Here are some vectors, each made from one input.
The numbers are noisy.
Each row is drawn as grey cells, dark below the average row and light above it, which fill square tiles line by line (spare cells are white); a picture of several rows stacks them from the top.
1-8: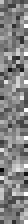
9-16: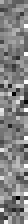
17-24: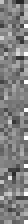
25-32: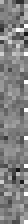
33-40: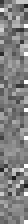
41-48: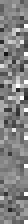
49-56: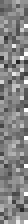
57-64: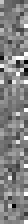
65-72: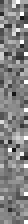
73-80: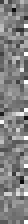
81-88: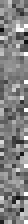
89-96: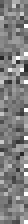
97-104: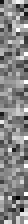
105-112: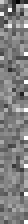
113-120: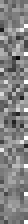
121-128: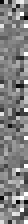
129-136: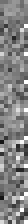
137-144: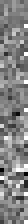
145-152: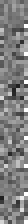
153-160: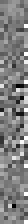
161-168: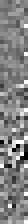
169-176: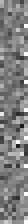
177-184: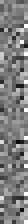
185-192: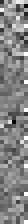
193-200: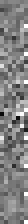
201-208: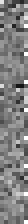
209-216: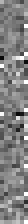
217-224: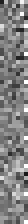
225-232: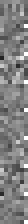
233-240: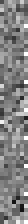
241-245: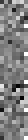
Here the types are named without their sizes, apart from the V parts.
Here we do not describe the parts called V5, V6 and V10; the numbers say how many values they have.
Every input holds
either a point on a circle and a true/false value, or a node of a tree, or a value of V5 and a value of V6, or a value of V10.
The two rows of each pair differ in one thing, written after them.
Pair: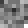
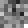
the value of V5
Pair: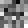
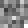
the value of V5
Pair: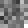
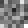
the value of V6
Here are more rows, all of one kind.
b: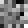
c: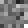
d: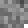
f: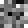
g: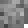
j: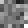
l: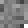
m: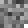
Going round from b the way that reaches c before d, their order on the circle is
b, c, g, d, m, f, l, j.
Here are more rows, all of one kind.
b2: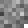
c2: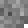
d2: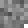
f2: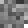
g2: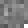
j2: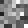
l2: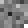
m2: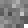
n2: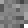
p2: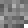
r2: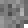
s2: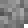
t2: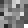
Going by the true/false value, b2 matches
d2, j2 and s2.
